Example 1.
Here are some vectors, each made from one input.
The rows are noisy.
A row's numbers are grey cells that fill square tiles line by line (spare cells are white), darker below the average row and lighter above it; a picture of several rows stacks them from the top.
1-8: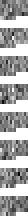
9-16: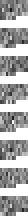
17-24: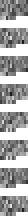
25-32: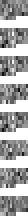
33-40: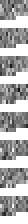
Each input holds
either a point on a 5-point line, or a point on a 6-point line.
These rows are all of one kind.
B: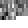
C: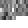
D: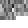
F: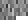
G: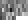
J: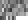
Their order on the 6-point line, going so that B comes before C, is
B, C, F, G, J, D.
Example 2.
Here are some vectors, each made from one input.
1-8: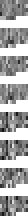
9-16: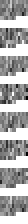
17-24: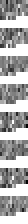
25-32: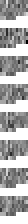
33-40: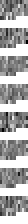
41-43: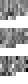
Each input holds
either a point on a 5-point line, or a point on each of two 6-point lines.
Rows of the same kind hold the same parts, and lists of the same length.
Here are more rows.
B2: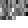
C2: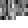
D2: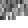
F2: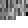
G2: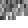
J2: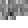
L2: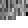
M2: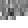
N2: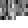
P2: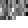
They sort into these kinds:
B2, C2, D2, F2, G2, L2, N2, P2
J2, M2

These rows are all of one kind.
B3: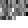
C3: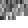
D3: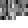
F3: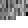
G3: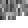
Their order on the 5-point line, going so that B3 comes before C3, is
D3, B3, F3, G3, C3.
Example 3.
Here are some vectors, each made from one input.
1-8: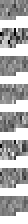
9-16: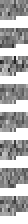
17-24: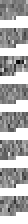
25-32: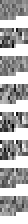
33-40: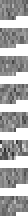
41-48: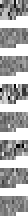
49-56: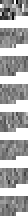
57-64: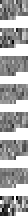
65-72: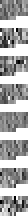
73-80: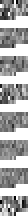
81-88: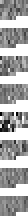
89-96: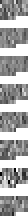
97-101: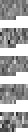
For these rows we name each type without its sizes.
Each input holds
a list of points on a line.
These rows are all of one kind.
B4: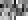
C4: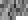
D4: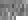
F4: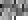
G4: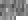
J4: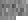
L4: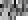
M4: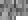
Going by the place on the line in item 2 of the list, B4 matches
D4 and L4.
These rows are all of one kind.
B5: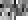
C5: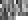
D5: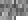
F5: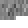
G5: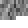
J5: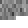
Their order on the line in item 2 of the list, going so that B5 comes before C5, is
B5, C5, F5, G5, J5, D5.
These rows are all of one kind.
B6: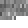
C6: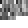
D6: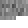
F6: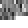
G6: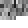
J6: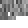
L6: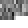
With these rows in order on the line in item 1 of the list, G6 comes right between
C6 and F6.
